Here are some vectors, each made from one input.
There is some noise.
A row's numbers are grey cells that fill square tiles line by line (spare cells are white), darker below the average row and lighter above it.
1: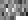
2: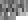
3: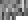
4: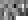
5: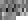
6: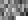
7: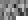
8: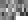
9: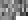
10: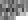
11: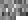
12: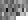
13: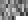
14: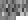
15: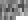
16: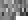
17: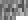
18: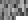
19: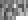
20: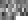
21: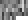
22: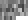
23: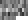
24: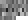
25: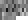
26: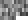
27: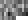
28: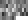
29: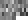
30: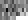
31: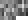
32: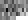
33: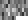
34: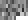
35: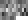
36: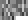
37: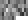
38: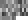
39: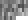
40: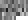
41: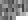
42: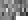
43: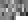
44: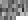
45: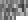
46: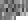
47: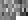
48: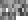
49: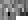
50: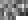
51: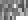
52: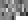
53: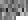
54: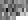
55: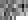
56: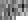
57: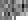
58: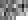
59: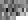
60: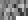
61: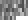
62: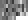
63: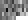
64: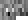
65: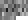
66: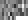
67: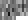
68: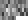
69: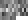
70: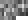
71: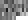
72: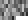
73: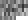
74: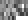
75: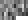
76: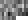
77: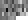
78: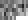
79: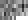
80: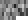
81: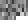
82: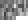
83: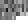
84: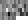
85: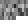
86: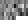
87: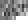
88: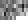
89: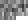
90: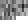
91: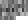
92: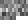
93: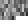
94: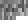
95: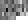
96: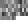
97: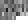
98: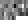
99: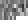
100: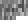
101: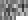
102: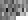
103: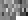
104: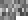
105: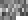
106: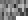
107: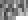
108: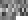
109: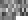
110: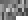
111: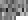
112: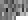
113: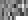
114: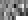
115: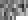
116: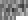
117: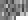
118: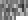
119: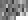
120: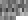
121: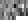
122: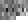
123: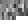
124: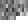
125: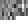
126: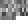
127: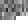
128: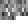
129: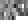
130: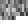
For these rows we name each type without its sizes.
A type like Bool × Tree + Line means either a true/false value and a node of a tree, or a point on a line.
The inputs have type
Bool × Circle × Line.
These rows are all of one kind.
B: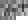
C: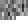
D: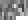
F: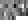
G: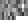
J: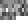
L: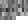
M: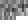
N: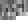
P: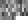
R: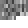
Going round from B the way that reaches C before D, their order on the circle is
B, J, C, R, F, G, L, N, D, P, M.
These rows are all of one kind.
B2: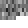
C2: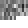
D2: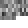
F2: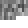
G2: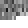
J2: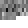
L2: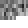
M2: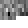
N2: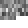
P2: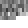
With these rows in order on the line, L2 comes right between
D2 and G2.
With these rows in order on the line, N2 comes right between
F2 and G2.
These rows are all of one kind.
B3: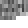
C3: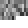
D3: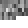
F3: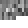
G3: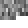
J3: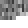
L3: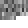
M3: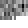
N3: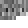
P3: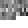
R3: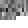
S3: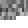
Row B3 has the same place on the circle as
C3 and J3.
